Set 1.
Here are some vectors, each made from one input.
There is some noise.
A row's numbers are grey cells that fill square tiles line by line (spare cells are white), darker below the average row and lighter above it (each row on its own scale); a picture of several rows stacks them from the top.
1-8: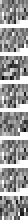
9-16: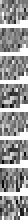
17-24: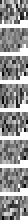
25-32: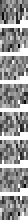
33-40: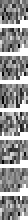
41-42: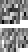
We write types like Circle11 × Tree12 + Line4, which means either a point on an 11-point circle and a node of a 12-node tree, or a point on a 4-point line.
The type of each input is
Bool × Bool × Bool + Unit.
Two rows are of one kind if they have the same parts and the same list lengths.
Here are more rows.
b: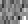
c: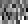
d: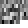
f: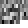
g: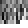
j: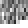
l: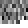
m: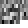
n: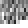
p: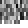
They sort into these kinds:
b, c, g, j, l, n, p
d, f, m

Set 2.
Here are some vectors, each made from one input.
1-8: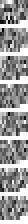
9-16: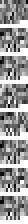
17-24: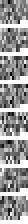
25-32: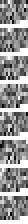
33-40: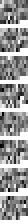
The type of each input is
Line8.
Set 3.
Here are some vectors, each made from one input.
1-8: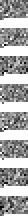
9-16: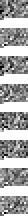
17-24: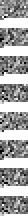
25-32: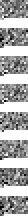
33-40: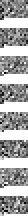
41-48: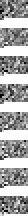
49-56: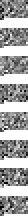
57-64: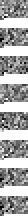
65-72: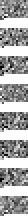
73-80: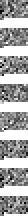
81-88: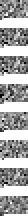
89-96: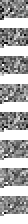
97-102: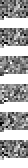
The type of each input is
Bool × Bool × Bool.
